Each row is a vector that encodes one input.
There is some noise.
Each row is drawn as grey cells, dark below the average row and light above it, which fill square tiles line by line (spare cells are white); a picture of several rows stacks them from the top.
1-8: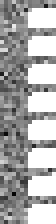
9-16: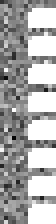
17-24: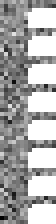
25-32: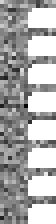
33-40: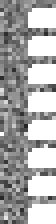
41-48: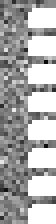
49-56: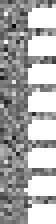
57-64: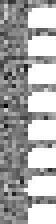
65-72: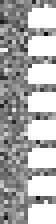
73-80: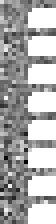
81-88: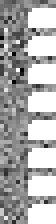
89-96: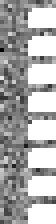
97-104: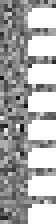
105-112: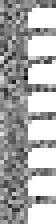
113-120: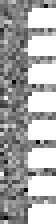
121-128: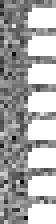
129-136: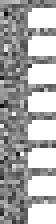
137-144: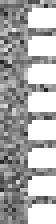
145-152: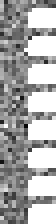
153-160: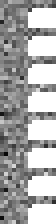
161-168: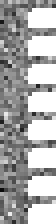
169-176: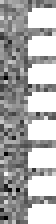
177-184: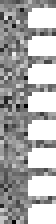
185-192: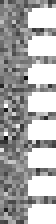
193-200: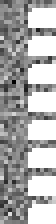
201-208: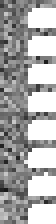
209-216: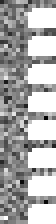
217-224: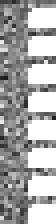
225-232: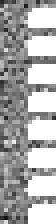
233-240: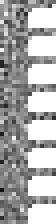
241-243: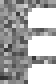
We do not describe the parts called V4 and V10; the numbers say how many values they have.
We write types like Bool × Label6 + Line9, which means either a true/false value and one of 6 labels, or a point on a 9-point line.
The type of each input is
List3(Line8) × V4 × V10.
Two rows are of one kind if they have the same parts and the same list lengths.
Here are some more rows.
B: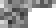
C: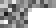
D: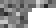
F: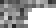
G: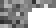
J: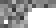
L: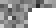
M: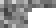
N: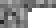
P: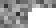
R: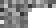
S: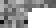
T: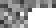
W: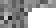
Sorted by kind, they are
B, C, D, M, R, W
F, J
G, N, S, T
L, P

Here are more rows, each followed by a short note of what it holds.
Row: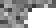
a value of V4 and a value of V10, together with the empty list
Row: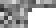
a value of V4 and a value of V10, together with the empty list
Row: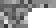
a value of V4 and a value of V10, together with a list of one item
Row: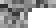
a value of V4 and a value of V10, together with a list of two items
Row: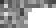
a value of V4 and a value of V10, together with a list of one item
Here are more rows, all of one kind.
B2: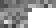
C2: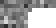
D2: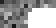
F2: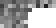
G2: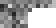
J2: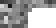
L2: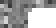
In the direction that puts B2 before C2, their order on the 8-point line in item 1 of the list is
G2, F2, B2, D2, C2, J2, L2.
